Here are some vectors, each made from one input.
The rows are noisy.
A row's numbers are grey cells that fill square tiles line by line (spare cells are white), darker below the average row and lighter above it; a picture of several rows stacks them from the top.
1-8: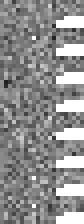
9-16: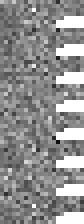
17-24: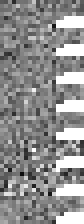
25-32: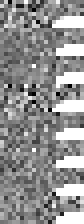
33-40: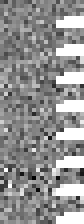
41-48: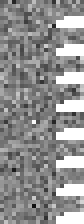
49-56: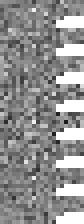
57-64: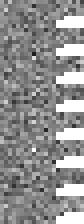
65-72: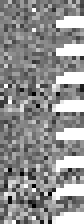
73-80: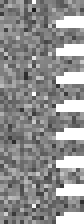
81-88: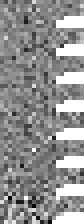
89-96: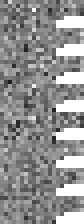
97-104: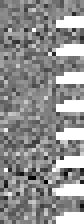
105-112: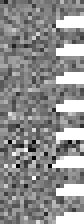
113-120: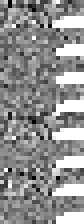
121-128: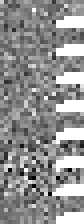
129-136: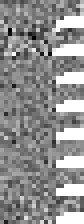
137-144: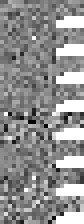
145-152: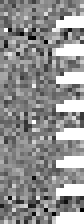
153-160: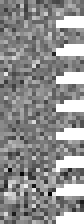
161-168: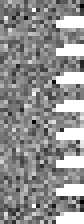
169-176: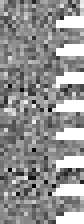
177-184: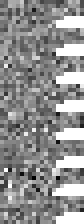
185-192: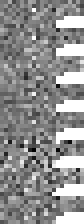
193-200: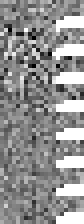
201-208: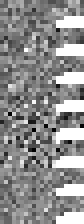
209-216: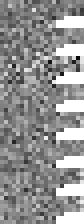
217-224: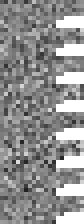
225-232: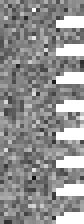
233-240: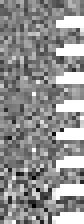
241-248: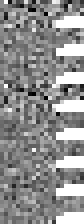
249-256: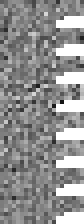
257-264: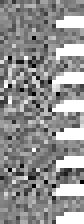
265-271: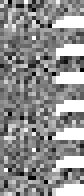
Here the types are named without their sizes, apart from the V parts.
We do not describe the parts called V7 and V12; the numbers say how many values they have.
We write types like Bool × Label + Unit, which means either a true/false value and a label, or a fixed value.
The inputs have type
(Circle + V12) × Tree + V7.
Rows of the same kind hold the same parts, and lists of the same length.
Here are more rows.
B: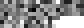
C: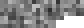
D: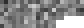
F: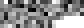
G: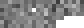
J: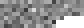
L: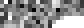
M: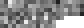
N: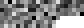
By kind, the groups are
B, F, L, N
C, G, J
D, M

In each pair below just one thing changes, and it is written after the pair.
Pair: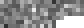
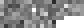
the place on the circle
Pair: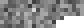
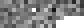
the place on the circle
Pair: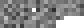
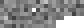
the place on the circle
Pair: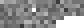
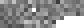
the place on the circle
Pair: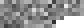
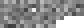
the node of the tree
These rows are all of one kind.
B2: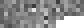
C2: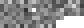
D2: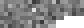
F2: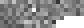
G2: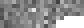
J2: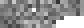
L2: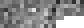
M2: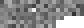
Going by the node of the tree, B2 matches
G2 and L2.
